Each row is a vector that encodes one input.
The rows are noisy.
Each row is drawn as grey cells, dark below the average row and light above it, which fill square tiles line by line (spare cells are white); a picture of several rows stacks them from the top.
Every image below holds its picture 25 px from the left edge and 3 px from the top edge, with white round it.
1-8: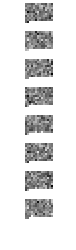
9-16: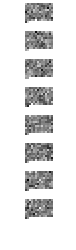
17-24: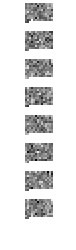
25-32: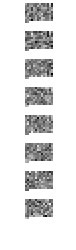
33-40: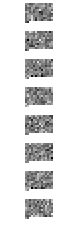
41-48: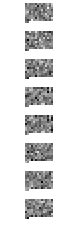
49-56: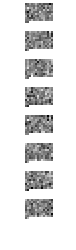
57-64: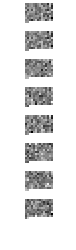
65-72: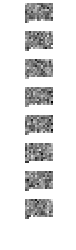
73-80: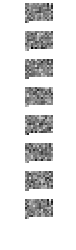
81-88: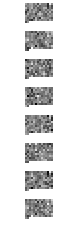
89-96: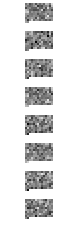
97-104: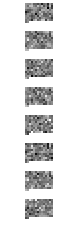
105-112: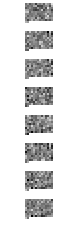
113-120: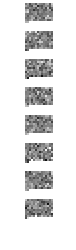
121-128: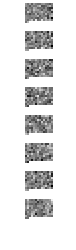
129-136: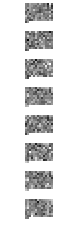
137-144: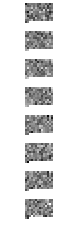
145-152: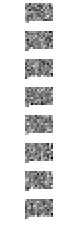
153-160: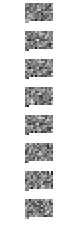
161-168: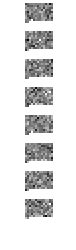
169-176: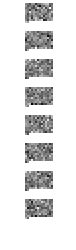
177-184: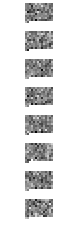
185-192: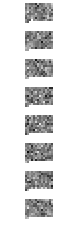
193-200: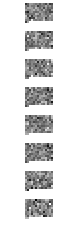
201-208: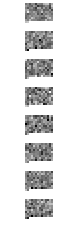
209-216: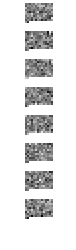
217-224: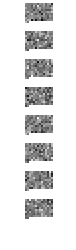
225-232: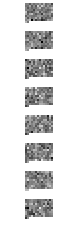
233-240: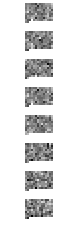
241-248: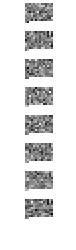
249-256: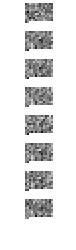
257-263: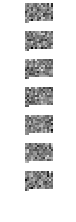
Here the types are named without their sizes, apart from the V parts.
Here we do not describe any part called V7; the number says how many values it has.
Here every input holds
either a point on each of two lines, or a node of a tree and a value of V7.
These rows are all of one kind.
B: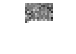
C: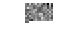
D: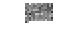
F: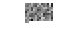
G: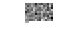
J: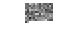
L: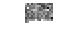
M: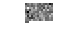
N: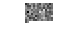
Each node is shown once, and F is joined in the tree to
C and G.
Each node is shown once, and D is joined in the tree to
B, C and J.
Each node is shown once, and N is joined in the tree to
J and M.
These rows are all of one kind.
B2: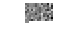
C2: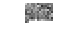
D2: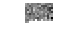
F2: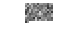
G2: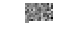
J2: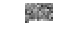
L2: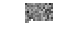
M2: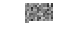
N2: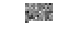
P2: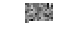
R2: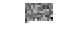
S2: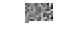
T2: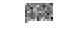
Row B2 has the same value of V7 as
D2, G2, L2 and S2.
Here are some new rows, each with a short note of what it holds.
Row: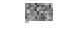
a point on each of two lines
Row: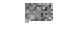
a point on each of two lines
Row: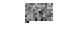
a point on each of two lines
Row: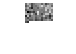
a point on each of two lines
